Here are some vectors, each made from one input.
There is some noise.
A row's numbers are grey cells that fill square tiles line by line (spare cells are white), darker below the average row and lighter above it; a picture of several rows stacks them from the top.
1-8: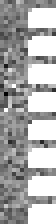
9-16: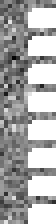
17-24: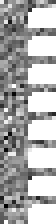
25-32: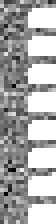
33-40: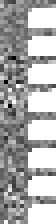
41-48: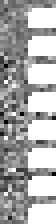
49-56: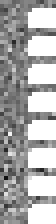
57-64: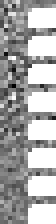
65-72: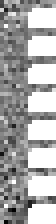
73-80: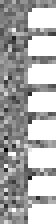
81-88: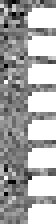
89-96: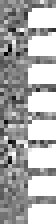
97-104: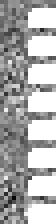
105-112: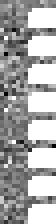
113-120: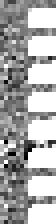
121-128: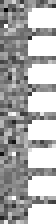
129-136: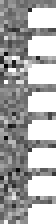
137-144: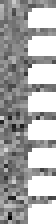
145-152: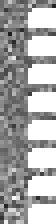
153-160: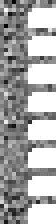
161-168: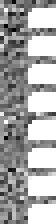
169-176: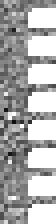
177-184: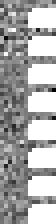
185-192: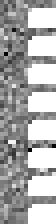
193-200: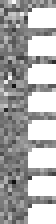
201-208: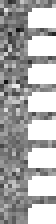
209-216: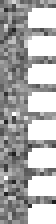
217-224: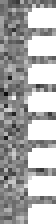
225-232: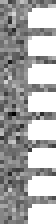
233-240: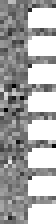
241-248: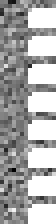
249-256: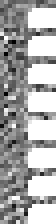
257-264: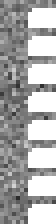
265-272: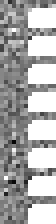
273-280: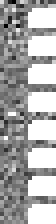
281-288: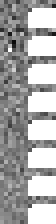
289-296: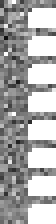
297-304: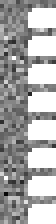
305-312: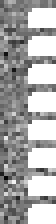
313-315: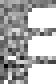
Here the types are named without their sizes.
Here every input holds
either a point on a circle, or three true/false values.
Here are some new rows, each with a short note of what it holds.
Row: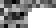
a point on a circle
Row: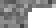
a point on a circle
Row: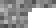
a point on a circle
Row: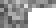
a point on a circle
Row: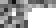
three true/false values
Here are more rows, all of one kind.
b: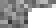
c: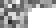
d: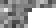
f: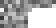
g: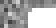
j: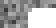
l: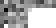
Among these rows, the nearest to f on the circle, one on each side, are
c and d.
